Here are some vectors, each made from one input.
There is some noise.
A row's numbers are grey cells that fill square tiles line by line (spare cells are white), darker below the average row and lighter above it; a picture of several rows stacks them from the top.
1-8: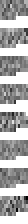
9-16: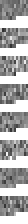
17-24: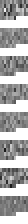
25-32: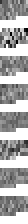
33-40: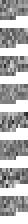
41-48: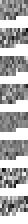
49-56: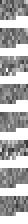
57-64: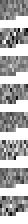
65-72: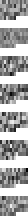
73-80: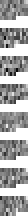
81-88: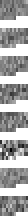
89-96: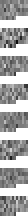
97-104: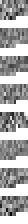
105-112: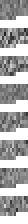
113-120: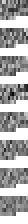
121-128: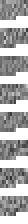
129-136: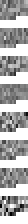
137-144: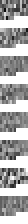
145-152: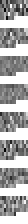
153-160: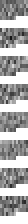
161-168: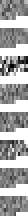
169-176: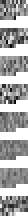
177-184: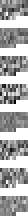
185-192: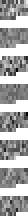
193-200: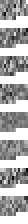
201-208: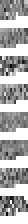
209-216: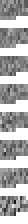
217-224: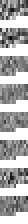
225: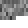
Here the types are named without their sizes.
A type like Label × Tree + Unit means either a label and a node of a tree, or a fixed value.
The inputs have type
Bool × Bool × Bool.
